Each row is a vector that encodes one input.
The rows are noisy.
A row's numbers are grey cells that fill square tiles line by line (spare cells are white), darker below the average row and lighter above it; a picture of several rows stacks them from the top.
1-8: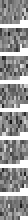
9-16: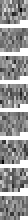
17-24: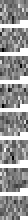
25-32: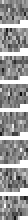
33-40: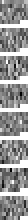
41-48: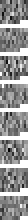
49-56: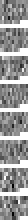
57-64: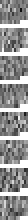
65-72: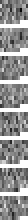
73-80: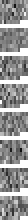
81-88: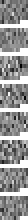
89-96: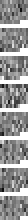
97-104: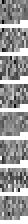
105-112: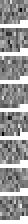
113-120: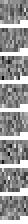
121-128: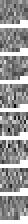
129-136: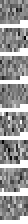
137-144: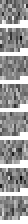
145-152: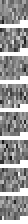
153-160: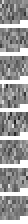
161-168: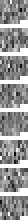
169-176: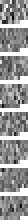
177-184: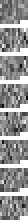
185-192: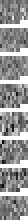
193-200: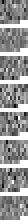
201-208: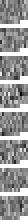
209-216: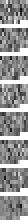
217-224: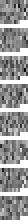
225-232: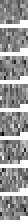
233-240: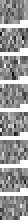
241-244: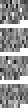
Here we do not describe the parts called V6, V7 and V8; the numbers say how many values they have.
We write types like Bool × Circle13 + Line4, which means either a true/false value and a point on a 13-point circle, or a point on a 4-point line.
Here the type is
Bool × Line4 + (Circle10 + Unit) × V7 + V6 × V8.
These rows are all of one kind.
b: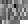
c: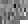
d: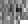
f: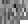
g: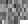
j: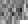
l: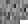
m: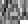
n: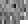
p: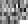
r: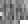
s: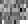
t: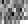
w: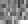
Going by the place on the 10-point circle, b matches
c, f, r and t.
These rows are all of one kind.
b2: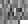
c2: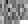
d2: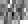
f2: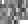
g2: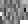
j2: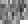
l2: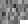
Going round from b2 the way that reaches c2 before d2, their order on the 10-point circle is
b2, g2, c2, l2, f2, j2, d2.
